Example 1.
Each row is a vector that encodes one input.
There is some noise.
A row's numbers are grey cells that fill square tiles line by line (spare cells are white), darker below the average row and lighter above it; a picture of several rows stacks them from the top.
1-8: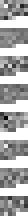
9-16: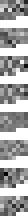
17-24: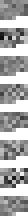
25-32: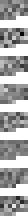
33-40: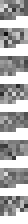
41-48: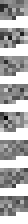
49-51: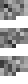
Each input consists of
either a point on a 6-point line, or three true/false values.
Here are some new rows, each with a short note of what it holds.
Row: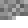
three true/false values
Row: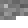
three true/false values
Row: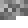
three true/false values
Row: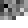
a point on a 6-point line
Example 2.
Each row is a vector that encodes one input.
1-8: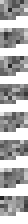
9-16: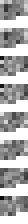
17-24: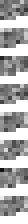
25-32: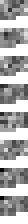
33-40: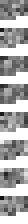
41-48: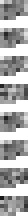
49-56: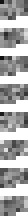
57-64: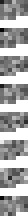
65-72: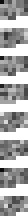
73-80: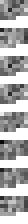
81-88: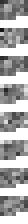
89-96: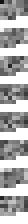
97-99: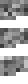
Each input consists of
either a point on a 7-point line, or a point on a 12-point line.
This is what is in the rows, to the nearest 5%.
About 45% of them hold a point on a 7-point line. The rest hold a point on a 12-point line.
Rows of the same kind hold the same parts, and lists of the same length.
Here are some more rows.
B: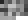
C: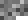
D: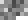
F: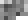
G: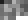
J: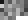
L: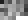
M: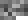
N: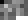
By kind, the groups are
B, C, G, J, L, M, N
D, F

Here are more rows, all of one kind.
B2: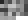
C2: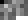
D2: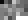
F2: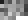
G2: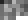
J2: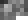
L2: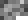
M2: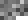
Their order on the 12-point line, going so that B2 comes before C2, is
B2, F2, D2, G2, C2, J2, L2, M2.
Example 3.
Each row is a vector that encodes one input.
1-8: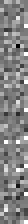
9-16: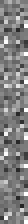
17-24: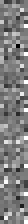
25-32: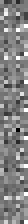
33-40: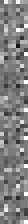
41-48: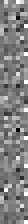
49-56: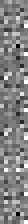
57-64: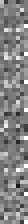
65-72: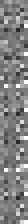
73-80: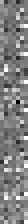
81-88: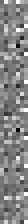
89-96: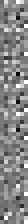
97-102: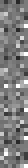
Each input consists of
a point on a 6-point line and a true/false value.
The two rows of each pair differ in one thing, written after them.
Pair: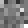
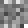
the true/false value
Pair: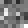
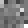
the place on the 6-point line
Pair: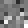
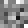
the place on the 6-point line
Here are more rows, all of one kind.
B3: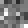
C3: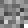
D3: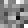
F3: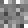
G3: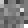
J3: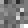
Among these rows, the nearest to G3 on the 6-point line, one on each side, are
F3 and J3.
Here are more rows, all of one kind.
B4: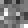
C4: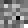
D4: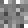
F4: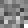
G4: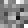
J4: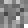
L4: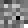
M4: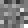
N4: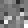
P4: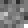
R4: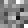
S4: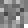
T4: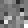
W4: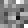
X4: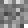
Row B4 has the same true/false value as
C4, L4, M4 and P4.
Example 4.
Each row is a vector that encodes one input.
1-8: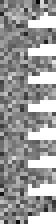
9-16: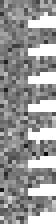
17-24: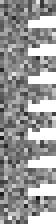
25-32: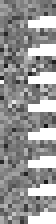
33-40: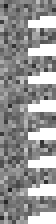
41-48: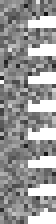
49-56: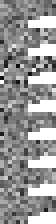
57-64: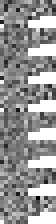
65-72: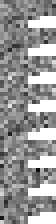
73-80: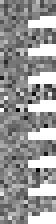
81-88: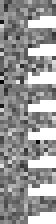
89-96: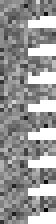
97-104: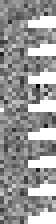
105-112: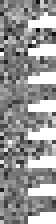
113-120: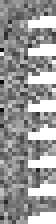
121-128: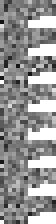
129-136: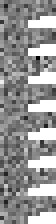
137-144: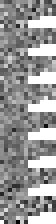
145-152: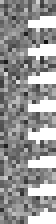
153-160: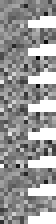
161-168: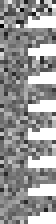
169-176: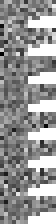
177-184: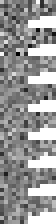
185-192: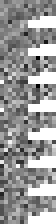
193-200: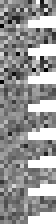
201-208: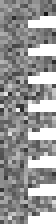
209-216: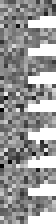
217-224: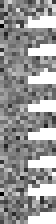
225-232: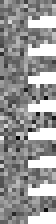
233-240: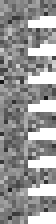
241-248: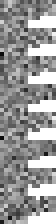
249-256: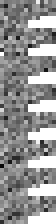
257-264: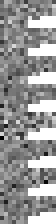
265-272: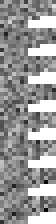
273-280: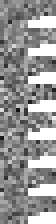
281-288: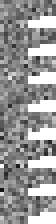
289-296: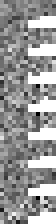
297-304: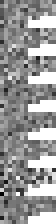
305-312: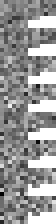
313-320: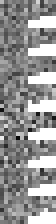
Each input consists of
either a point on a 7-point line, or three true/false values.
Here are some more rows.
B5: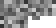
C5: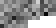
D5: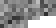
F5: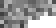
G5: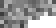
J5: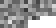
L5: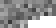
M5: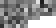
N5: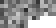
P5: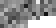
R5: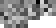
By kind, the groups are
B5, F5, G5, J5, N5, R5
C5, D5, L5, M5, P5

